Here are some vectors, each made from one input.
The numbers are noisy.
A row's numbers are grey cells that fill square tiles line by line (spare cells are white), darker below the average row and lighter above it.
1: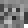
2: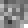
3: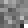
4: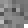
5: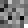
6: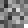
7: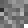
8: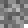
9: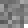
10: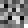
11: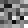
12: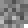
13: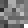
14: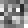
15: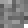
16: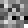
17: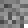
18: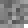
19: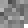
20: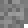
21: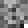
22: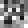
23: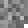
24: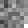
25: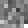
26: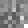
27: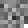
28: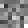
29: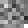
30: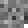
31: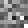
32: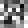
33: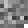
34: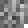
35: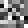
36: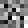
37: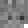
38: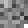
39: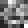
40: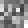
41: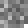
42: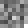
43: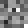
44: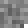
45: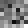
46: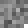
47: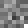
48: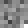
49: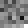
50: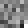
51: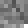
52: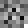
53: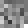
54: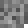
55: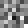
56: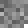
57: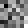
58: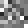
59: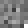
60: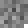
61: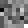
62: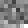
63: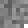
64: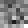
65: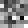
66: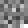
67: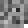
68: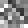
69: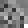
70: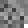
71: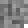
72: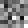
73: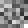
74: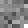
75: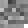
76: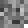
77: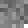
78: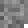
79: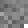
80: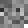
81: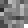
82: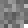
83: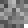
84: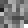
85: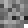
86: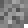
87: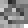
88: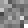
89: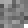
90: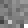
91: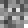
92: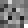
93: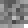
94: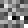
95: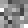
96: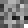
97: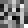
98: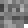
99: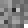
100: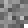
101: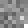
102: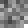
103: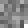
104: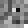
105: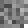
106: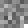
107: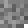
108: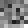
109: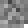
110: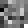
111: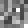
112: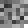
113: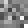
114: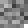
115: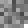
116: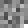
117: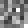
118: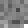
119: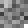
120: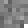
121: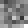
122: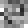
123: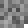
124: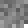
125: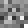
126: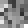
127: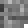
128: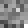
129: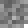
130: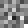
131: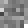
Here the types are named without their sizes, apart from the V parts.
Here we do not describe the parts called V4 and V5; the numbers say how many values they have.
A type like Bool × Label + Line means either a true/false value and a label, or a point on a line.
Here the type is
(Bool × V4 + Line) × V5.
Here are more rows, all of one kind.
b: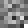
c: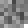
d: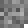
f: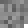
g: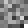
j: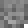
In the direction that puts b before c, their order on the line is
f, j, b, d, g, c.
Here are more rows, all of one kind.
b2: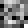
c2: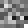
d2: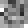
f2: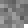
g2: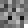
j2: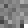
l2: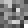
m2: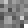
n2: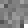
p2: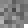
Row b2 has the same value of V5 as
g2 and l2.
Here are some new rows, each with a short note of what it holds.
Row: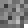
a point on a line and a value of V5
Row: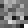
a point on a line and a value of V5
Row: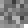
a point on a line and a value of V5
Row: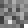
a point on a line and a value of V5
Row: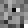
a point on a line and a value of V5
